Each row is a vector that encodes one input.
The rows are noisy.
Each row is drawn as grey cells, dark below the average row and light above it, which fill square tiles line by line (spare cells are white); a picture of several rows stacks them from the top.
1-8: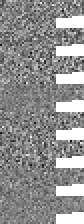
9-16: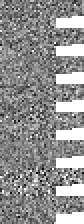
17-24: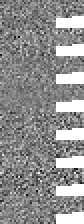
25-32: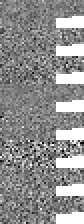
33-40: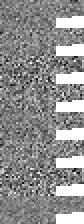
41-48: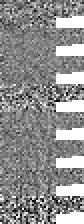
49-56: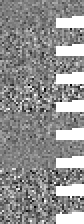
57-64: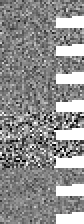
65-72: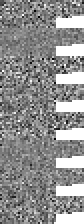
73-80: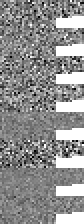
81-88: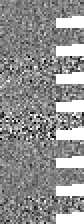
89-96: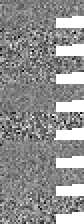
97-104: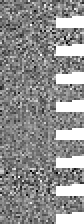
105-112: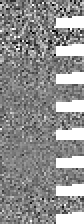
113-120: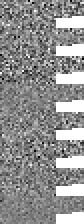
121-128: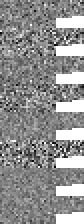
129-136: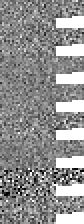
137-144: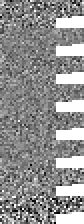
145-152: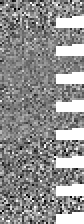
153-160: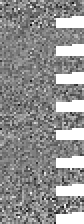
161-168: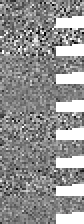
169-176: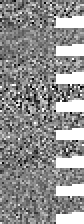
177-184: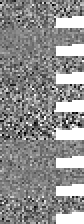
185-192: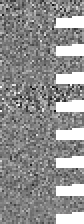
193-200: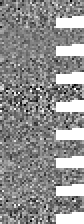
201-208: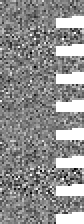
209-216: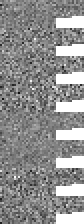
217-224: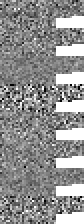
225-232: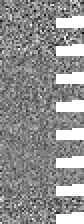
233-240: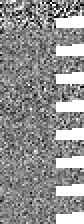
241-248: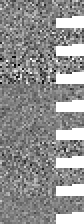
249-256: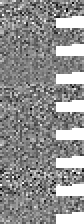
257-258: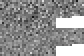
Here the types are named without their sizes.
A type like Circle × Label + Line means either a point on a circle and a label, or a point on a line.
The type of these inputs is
(Circle + Label) × Line × Line + Unit.
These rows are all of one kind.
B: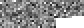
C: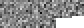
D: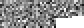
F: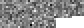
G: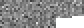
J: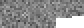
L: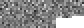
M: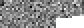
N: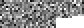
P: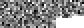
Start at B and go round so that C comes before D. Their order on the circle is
B, N, G, L, F, J, P, M, C, D.
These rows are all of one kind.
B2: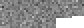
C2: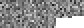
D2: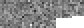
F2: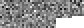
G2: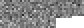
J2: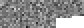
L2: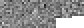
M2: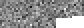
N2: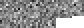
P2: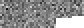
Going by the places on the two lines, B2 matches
D2 and P2.
